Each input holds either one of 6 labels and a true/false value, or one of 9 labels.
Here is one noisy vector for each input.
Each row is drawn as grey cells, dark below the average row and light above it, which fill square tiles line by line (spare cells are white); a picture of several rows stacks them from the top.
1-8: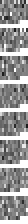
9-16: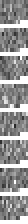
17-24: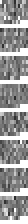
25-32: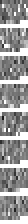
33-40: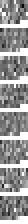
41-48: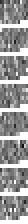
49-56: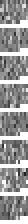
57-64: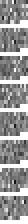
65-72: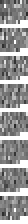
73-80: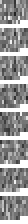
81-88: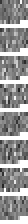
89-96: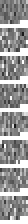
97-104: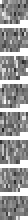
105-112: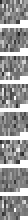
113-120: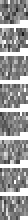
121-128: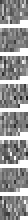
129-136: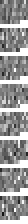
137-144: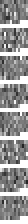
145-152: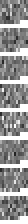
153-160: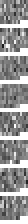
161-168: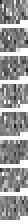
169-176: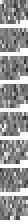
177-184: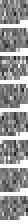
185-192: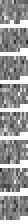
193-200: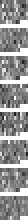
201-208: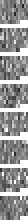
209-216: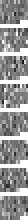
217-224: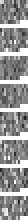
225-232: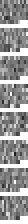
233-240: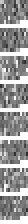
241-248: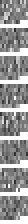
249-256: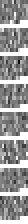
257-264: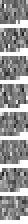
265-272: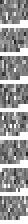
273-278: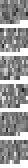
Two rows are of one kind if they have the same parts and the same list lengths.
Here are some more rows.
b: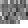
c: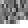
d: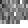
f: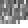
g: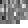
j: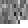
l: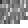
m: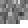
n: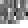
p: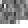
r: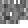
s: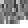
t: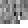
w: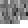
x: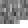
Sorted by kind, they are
b, c, j, m, n, p, r, s, t, w, x
d, f, g, l

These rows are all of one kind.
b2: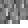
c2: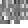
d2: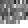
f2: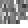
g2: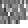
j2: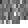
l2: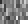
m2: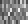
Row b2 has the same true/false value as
d2 and j2.
